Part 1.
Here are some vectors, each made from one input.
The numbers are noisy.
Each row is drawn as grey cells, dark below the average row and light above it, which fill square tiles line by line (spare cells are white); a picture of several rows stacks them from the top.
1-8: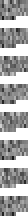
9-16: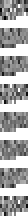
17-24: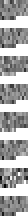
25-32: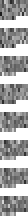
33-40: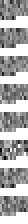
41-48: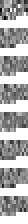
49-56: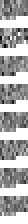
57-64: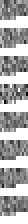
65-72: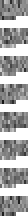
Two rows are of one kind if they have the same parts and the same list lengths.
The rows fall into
2 kinds.
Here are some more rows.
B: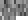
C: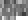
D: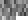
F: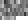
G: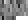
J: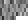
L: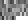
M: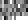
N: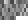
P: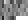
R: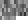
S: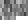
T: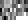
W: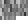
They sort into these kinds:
B, C, D, F, G, J, L, N, P, R, S, W
M, T

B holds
a point on each of two 9-point lines and a true/false value.
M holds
a true/false value.
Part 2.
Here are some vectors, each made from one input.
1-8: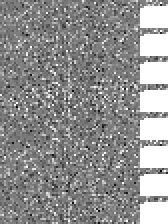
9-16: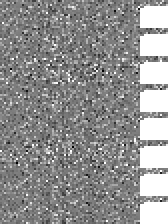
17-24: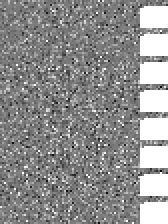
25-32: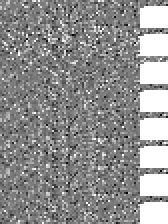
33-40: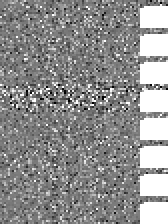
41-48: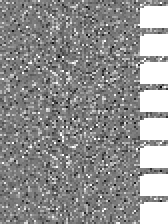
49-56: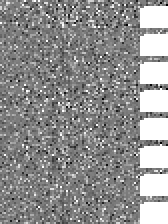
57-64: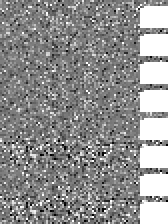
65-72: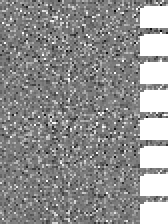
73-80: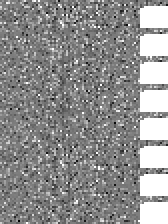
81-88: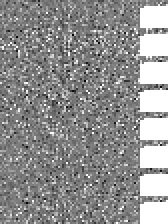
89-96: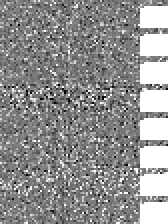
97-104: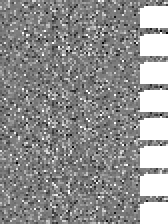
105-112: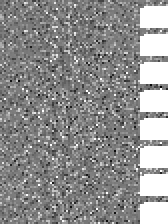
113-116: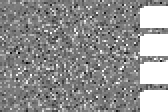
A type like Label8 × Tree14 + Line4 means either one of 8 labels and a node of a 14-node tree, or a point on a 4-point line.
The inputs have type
List2(Line10).
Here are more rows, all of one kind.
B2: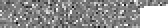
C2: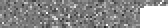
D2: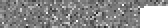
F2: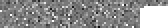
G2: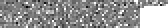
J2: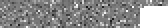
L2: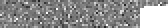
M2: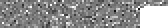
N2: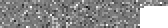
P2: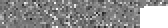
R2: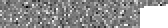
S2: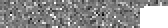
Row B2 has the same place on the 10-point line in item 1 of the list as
D2 and P2.
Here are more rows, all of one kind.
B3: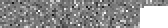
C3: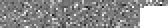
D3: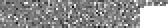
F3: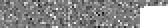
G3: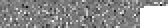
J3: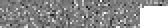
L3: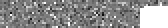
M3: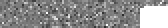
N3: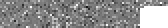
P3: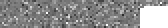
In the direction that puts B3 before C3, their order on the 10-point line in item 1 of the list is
B3, J3, C3, N3, G3, P3, M3, D3, F3, L3.
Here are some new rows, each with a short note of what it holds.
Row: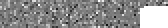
a list of one item
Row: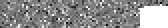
a list of one item
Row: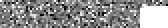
the empty list
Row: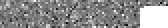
a list of one item
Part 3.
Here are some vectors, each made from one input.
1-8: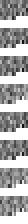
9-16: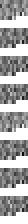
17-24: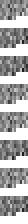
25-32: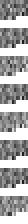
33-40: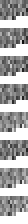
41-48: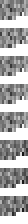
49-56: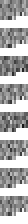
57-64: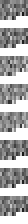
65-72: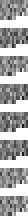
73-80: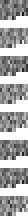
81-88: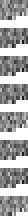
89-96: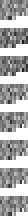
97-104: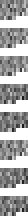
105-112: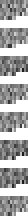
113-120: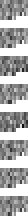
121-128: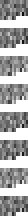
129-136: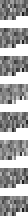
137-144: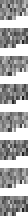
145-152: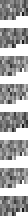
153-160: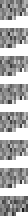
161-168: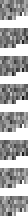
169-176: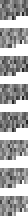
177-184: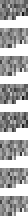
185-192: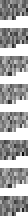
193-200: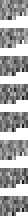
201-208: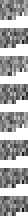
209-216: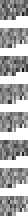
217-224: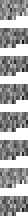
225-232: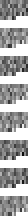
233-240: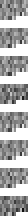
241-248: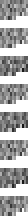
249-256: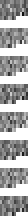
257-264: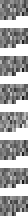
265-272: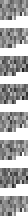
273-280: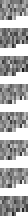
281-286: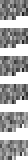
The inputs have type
Bool × (Circle18 + Unit).
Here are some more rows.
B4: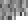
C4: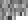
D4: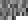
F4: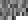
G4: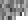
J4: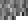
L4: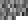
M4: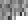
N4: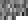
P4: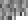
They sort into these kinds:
B4, C4, J4, L4, M4, N4, P4
D4, F4, G4

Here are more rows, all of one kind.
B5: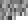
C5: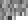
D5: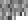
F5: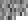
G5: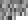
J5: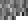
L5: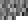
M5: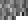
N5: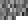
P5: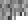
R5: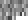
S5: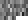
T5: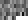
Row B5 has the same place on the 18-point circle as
G5, J5 and M5.
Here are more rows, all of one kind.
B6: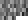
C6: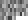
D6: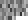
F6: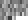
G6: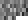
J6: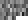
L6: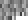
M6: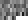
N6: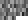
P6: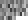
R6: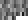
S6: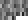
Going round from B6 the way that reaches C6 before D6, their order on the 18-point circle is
B6, G6, F6, C6, R6, S6, P6, D6, M6, L6, J6, N6.
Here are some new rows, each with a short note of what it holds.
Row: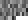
a true/false value
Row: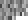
a point on an 18-point circle and a true/false value
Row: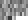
a point on an 18-point circle and a true/false value
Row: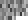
a point on an 18-point circle and a true/false value
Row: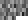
a point on an 18-point circle and a true/false value
